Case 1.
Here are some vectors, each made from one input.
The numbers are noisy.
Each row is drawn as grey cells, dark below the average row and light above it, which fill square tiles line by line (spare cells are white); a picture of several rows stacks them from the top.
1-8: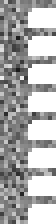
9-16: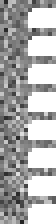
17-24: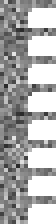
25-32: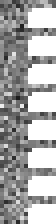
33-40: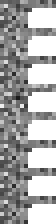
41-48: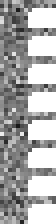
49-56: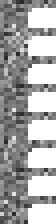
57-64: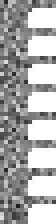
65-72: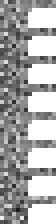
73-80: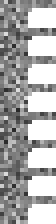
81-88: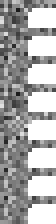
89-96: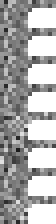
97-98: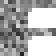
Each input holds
one of 8 labels.
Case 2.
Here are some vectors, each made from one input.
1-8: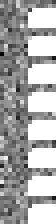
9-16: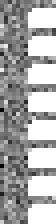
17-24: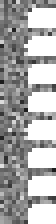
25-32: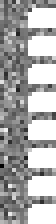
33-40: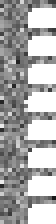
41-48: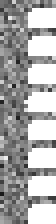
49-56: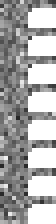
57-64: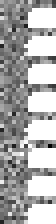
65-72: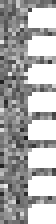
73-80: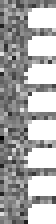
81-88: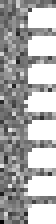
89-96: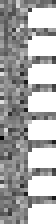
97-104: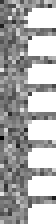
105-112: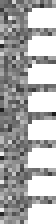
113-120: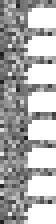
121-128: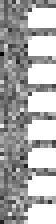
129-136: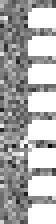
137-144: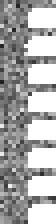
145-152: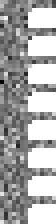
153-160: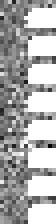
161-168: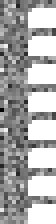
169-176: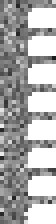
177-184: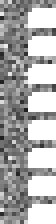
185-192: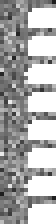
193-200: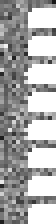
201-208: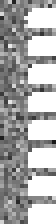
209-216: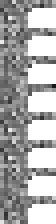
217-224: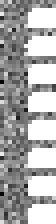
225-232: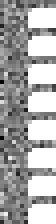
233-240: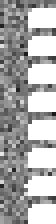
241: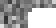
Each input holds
either a point on a 16-point circle, or a fixed value.
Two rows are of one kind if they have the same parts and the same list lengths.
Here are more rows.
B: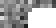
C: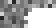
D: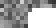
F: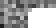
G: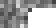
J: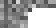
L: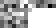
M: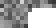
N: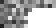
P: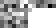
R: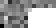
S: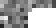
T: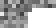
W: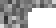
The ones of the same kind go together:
B, C, D, F, G, J, M, N, R, S, T, W
L, P

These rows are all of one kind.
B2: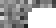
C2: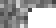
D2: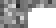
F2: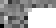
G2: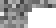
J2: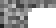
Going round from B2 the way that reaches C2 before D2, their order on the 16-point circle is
B2, C2, G2, D2, J2, F2.
